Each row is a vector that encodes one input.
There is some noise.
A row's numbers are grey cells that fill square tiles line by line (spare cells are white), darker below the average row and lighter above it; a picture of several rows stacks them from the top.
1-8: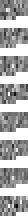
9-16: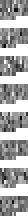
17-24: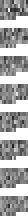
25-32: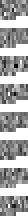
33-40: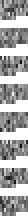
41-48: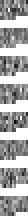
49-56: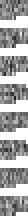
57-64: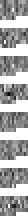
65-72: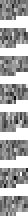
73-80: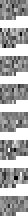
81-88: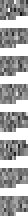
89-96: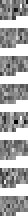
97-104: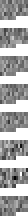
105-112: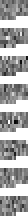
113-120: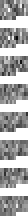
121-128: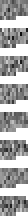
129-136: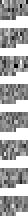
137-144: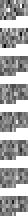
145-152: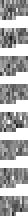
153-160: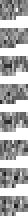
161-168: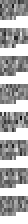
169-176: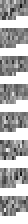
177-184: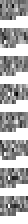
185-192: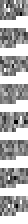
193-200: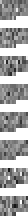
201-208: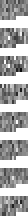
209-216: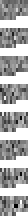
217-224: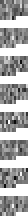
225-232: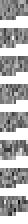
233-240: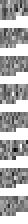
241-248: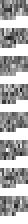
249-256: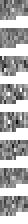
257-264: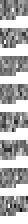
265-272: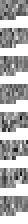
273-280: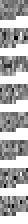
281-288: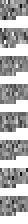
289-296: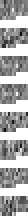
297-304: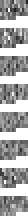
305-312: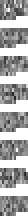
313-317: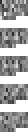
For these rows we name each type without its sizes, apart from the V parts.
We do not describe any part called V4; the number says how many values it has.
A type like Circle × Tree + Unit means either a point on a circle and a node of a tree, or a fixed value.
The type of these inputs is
(Circle + Line) × List(V4).
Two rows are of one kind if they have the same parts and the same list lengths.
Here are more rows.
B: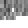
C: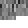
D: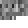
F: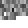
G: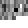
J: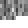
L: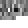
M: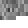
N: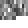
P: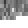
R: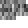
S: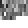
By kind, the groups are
B, J, P
C, M
D
F, N
G, L, R
S

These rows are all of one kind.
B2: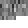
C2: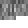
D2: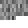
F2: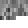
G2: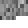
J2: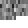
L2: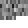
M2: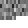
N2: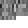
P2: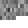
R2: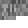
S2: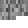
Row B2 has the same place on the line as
J2, L2, M2 and N2.
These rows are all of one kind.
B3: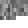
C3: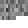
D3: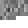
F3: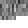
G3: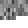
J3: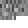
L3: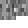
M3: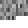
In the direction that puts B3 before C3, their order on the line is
M3, G3, D3, B3, C3, L3, J3, F3.
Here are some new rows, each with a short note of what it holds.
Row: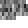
a point on a circle, together with the empty list
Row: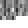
a point on a line, together with the empty list
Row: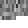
a point on a line, together with a list of one item
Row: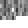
a point on a line, together with the empty list
